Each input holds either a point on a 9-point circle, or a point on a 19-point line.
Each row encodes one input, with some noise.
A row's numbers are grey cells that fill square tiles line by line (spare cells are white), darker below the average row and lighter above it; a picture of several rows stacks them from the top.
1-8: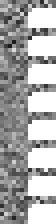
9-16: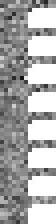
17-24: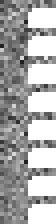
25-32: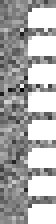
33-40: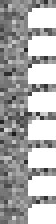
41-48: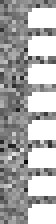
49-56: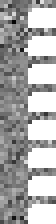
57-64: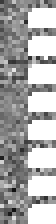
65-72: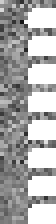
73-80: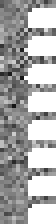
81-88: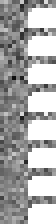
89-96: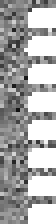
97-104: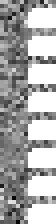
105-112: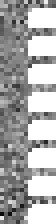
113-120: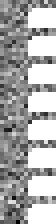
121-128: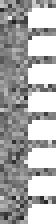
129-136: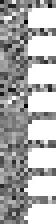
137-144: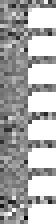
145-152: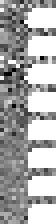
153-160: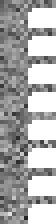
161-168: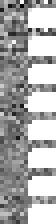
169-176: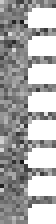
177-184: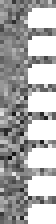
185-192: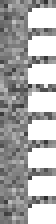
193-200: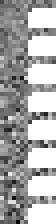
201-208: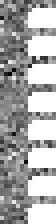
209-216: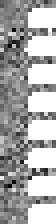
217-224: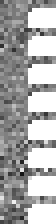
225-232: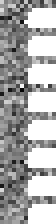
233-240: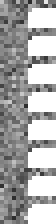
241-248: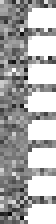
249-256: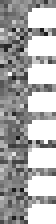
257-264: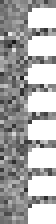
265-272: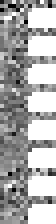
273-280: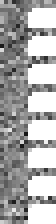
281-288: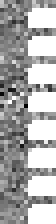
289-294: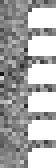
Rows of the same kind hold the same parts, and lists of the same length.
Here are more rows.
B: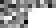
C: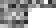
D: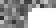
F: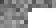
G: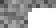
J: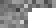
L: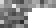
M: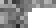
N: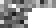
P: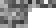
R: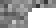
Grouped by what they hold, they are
B, F, G, J, R
C, D, L, M, N, P

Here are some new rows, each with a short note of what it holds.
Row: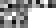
a point on a 9-point circle
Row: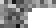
a point on a 9-point circle
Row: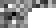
a point on a 19-point line
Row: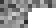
a point on a 19-point line
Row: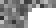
a point on a 9-point circle
